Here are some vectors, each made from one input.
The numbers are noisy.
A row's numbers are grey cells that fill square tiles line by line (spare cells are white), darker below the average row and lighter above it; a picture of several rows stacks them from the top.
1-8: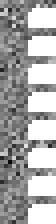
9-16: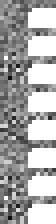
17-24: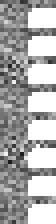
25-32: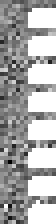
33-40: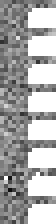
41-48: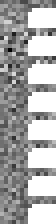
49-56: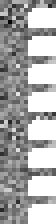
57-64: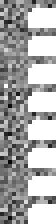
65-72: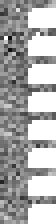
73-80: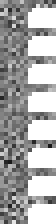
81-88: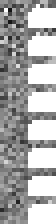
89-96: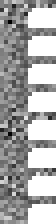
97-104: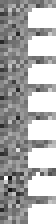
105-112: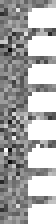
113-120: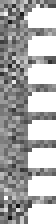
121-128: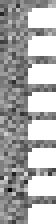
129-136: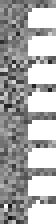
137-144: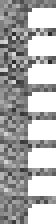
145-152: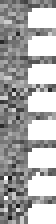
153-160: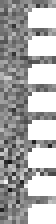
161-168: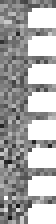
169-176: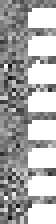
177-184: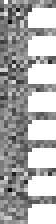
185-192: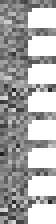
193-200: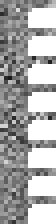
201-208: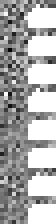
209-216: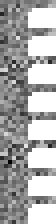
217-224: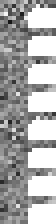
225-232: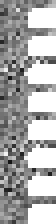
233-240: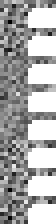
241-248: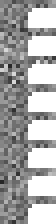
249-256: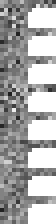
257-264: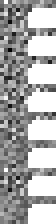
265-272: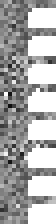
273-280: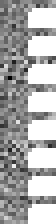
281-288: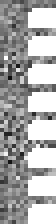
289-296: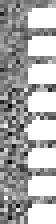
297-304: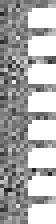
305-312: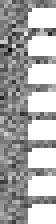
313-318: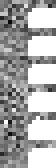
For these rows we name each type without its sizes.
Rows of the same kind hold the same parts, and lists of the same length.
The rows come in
2 kinds.
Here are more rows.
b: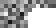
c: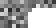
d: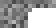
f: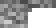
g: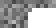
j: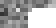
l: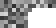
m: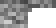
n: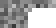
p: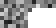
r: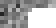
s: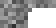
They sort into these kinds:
b, c, l, p
d, f, g, j, m, n, r, s

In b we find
a label.
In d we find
a point on a line.
